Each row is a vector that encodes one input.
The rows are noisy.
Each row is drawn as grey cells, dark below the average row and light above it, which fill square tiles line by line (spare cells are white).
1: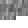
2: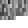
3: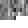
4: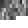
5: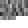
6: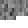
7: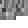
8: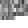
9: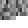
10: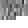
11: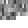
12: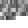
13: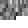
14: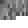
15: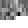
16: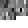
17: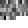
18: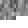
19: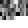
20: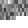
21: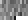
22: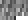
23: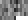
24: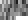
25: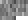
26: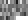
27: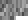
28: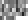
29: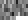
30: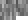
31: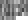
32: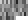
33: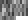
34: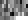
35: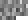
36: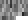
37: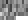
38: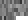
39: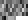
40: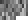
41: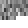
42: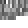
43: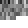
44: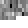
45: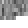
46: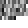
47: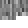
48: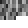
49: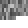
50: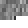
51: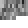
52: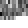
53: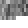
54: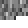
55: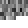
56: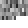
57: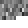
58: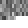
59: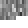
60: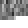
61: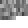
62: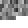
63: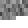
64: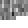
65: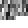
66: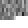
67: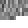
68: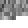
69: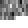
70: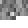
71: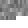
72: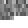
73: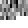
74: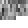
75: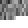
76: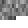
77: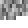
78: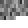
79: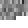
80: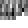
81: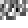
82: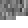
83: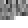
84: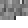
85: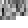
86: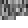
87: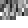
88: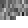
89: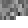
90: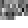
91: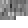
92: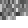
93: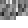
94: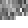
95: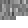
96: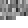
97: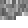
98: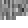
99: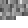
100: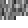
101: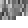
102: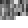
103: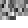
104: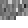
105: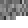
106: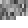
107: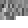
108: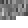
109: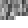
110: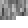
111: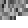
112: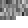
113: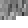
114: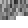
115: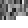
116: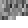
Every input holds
a point on an 11-point line and a node of an 11-node tree, together with either a fixed value, or three true/false values.
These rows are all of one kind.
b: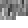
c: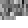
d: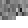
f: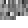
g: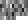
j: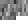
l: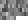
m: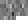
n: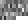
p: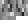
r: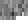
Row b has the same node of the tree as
g, m and r.
